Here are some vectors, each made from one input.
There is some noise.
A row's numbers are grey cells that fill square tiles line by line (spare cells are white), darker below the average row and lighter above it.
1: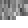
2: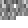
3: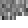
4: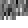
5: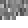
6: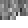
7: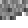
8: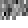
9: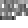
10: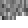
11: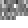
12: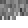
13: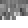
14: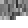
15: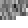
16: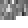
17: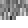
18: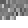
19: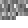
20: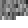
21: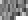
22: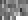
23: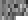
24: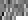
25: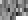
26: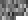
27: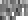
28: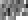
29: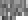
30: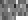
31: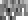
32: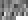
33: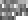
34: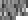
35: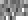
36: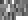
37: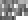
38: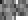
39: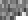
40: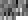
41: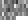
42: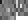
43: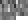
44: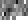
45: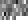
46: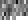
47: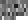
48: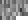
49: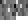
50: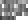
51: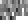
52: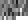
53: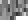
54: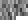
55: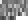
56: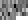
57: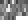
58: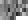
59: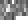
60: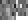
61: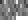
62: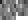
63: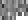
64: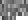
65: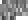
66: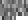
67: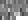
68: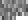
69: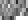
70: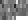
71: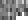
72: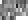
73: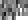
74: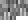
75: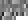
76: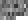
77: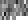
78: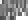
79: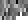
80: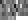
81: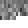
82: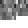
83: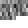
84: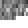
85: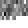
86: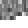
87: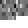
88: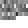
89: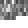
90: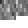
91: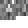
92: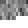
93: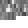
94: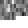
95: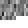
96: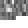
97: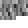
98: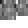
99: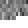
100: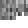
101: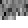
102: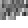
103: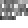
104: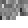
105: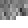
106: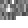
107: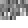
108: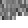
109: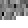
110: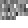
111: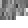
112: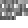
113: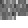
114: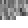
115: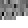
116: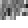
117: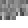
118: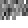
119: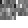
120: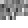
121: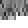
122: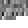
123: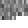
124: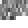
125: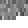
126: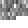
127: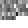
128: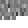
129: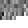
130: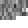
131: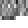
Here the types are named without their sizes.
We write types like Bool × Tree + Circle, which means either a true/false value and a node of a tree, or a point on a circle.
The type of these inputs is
Label × (Label + Line).
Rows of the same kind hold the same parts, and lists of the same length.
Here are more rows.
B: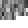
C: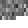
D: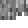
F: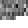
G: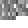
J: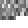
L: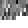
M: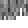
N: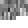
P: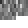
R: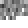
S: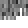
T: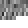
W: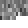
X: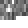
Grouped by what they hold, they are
B, C, F, P, T, W, X
D, G, J, L, M, N, R, S

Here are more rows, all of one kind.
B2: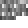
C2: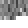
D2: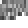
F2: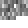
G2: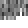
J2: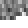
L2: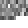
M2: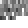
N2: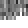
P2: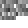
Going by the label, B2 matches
F2 and P2.
